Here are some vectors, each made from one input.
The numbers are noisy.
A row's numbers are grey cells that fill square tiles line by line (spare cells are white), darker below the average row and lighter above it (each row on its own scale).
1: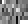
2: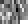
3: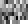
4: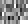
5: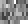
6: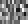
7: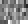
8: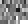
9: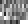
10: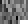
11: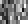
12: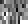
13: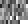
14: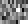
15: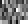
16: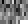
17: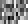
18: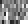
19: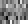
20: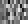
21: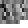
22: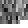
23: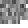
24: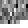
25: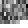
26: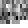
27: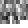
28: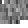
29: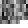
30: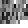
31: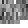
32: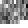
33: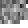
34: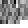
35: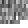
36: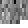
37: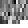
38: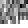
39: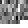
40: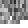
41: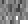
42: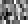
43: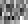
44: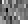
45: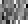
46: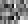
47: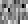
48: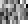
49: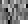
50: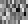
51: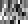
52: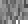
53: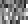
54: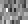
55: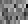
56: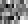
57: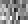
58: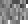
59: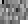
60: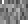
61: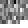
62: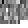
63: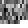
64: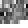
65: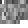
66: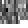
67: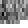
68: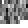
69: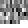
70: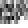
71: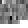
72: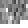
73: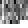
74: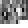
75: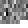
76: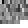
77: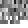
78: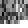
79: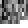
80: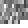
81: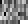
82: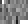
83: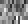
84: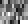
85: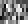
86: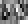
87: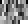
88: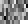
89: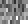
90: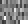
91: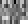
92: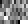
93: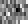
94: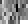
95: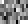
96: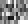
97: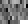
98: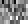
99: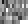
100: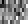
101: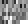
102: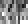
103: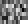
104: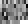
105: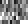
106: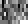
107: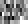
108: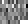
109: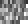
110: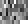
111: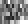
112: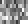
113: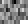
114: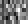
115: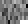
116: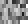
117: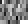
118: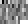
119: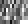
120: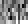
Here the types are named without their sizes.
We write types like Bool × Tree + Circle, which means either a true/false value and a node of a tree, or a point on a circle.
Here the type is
Bool × Bool × Bool × (Circle + Unit) + Unit.
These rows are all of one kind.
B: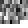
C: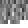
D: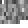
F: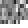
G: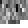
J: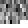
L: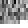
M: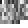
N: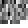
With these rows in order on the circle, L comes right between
F and M.
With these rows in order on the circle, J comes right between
B and G.
